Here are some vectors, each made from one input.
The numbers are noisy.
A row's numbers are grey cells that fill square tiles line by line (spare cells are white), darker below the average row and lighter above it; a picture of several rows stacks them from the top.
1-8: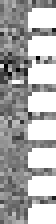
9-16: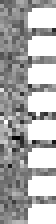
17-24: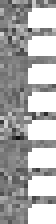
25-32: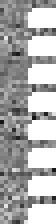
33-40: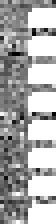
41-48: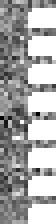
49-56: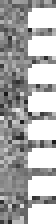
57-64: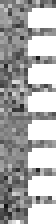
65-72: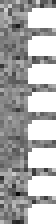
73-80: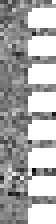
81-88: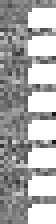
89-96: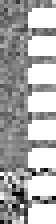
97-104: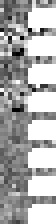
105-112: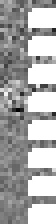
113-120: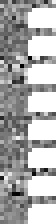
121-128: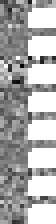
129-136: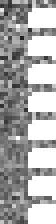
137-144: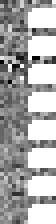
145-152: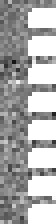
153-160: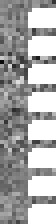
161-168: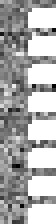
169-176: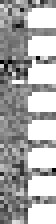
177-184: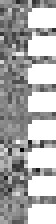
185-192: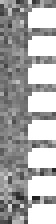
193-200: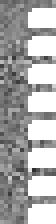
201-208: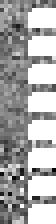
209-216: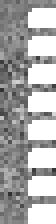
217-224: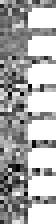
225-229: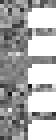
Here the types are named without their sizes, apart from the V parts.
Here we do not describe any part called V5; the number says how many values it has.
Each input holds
a value of V5, together with either a fixed value, or a label and a true/false value.
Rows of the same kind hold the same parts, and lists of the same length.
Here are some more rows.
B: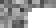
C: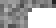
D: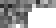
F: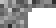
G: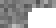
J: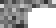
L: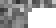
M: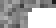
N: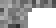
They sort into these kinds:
B, D, F, G, J, L
C, M, N

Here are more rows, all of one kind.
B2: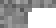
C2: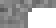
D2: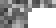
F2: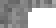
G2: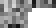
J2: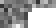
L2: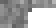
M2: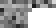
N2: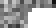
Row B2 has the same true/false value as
C2, F2 and J2.
